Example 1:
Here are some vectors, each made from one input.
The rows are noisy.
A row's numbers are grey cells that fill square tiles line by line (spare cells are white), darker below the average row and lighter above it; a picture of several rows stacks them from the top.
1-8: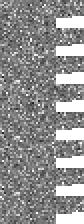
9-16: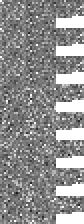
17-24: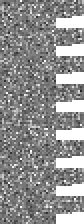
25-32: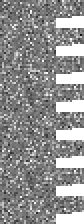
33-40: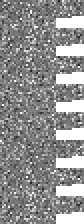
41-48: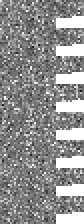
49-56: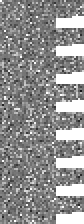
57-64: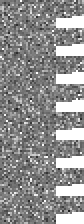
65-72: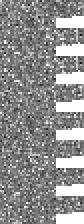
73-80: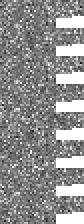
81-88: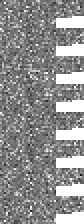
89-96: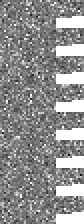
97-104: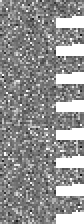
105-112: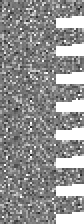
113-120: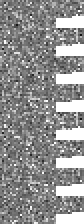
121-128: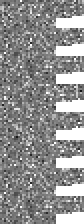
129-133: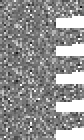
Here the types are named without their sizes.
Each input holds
four true/false values.
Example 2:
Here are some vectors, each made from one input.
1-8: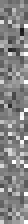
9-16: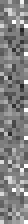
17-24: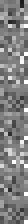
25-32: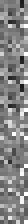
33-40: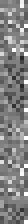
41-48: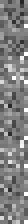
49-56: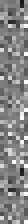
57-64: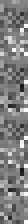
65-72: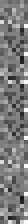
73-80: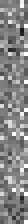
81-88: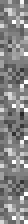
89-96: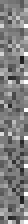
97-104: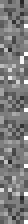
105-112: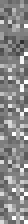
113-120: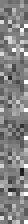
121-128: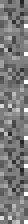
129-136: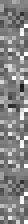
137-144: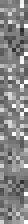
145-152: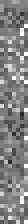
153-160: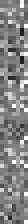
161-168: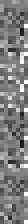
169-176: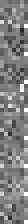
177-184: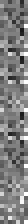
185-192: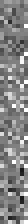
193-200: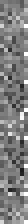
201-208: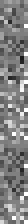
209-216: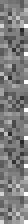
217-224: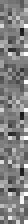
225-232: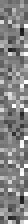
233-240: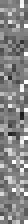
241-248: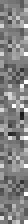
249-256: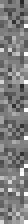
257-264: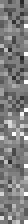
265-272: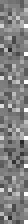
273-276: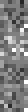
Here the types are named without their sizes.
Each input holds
three true/false values.
